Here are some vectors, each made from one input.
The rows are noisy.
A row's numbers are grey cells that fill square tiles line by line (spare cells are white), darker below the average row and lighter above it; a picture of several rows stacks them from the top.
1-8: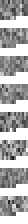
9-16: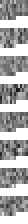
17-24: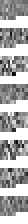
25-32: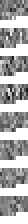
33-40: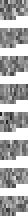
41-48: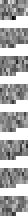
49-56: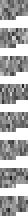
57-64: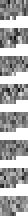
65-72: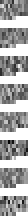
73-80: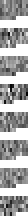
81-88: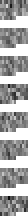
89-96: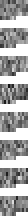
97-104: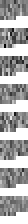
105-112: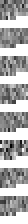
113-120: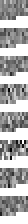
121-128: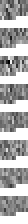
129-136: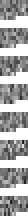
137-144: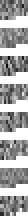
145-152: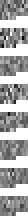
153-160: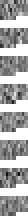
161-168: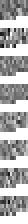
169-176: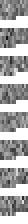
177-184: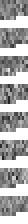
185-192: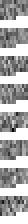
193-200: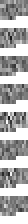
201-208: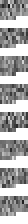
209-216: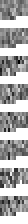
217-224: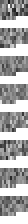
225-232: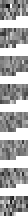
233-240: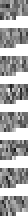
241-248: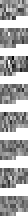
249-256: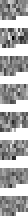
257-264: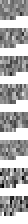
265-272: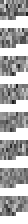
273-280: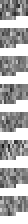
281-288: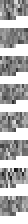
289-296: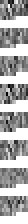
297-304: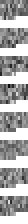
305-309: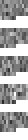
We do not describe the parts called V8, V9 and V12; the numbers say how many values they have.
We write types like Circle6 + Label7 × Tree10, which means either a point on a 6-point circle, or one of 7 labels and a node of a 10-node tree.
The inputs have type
Bool × V12 + (Line4 + Line5) × V8 × V9.
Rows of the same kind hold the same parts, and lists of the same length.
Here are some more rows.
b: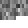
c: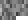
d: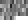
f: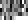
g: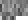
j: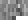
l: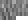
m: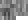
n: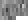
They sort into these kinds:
b
c, j, l, m, n
d, f, g

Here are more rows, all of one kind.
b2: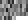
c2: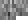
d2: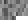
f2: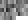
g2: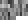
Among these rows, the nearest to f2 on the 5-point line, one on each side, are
d2 and g2.
